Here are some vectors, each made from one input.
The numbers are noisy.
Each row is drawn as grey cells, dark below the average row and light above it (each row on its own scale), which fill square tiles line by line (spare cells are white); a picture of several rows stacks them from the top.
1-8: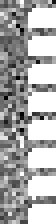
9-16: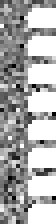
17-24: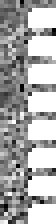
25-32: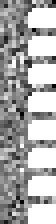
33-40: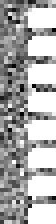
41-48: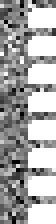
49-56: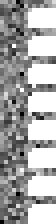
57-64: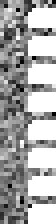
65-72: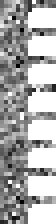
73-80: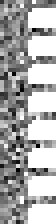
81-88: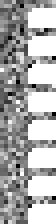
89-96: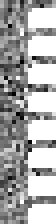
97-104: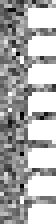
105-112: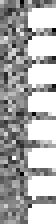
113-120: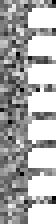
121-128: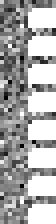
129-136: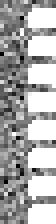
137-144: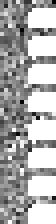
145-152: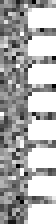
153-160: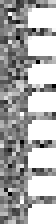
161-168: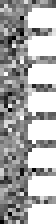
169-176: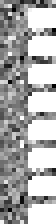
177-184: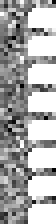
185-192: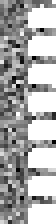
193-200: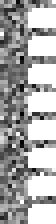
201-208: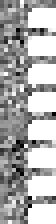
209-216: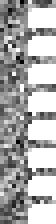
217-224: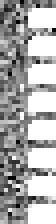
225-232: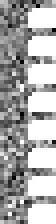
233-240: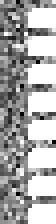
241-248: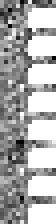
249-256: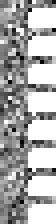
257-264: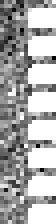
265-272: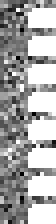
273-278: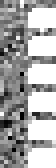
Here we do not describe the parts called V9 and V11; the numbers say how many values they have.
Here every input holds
either a fixed value, or a node of each of two 7-node trees, or three true/false values, or a value of V9 and a value of V11.
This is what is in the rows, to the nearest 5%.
About 5% of them hold a fixed value. About 20% of them hold a node of each of two 7-node trees. About 45% of them hold three true/false values. The rest hold a value of V9 and a value of V11.
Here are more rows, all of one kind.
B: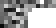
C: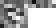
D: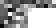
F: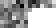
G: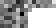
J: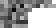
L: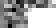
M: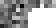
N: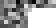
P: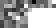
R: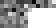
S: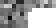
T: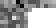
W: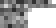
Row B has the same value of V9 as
L, N, R and W.
